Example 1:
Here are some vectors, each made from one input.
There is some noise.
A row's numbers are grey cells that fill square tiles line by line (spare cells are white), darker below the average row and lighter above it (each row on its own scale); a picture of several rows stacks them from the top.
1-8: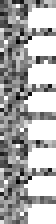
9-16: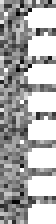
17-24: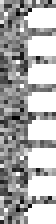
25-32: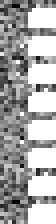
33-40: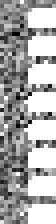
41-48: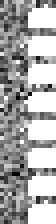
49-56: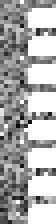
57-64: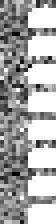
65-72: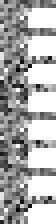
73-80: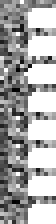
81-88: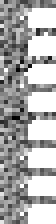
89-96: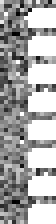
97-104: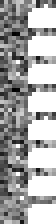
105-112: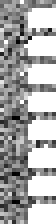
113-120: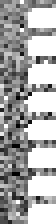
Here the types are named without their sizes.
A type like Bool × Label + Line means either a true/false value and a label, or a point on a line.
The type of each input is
Label.
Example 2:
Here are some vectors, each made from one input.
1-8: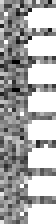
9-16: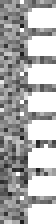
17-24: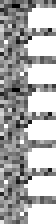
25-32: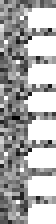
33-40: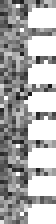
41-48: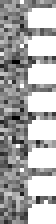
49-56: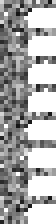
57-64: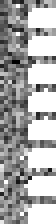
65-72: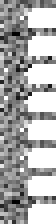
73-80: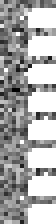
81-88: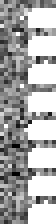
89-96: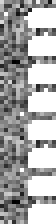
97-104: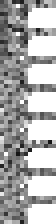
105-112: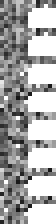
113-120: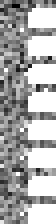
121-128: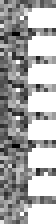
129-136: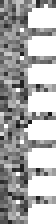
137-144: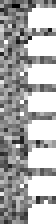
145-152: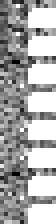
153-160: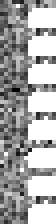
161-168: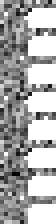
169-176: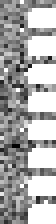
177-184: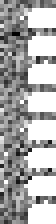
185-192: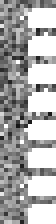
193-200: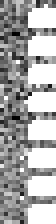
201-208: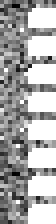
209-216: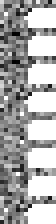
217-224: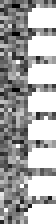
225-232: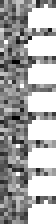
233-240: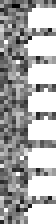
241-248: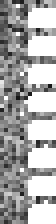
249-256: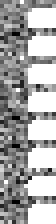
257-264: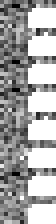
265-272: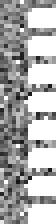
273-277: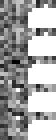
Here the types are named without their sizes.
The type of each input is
Label.
